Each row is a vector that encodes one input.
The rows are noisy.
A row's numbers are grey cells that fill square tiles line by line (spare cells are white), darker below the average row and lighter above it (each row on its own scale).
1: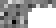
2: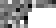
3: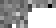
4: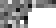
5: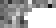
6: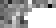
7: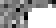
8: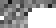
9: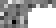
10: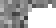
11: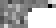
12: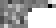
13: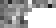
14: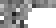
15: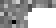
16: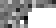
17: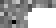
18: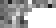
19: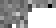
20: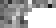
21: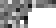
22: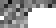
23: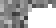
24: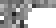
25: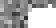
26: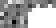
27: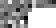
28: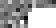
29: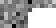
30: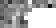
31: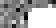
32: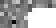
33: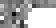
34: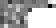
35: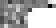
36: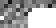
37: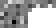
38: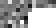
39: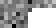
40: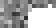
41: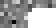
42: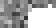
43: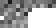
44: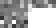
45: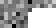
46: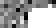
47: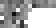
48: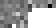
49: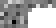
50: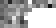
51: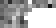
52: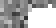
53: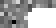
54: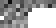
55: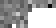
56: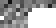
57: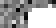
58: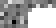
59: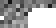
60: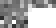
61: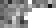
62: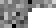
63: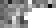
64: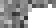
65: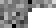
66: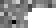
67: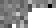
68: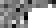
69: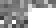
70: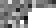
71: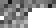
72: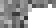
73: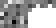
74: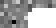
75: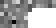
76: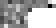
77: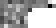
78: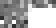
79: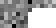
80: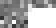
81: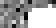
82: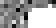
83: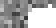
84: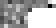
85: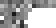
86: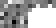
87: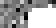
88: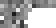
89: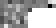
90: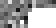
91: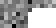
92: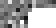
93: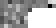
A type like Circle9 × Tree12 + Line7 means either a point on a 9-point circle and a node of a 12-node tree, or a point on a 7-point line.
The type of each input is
Bool × Label6.
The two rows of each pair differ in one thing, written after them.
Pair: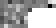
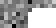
the true/false value
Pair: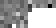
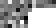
the true/false value
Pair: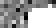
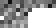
the true/false value
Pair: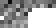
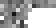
the label
